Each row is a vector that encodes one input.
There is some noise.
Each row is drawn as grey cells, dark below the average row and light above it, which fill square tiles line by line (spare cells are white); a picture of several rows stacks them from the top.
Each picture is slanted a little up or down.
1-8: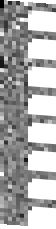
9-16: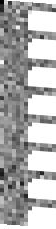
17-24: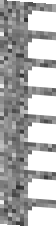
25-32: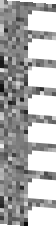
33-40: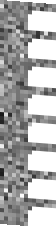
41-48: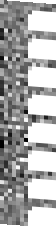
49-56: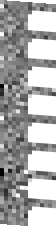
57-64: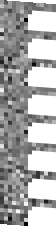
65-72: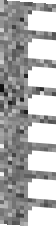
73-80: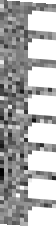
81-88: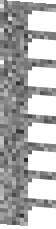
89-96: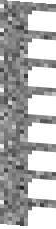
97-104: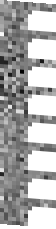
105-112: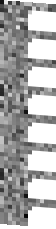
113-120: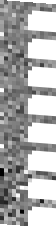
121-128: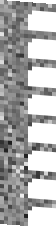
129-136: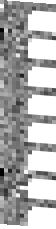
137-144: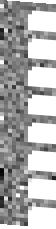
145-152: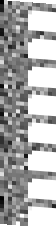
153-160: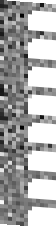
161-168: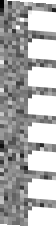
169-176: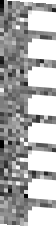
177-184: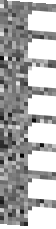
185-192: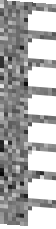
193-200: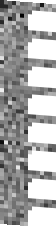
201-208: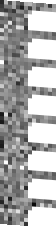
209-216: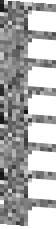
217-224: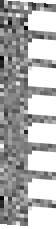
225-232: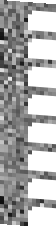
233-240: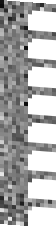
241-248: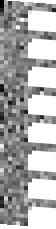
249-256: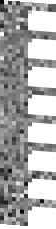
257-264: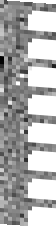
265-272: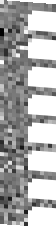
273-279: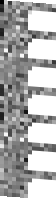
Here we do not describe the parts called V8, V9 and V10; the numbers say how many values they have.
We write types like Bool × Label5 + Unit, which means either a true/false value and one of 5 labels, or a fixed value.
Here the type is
Line5 + (Line7 + V10) × V8 + Tree11 + V9.
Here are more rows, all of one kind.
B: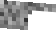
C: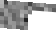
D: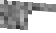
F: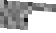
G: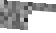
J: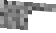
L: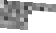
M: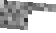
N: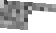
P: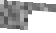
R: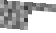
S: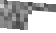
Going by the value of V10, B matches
C, F, M and P.
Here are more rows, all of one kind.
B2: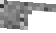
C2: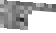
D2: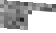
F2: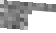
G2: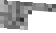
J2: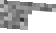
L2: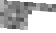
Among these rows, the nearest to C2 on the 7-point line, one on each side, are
D2 and F2.
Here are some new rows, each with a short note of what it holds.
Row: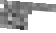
a value of V9
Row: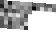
a point on a 5-point line
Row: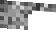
a point on a 5-point line
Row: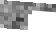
a point on a 7-point line and a value of V8
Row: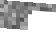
a point on a 7-point line and a value of V8
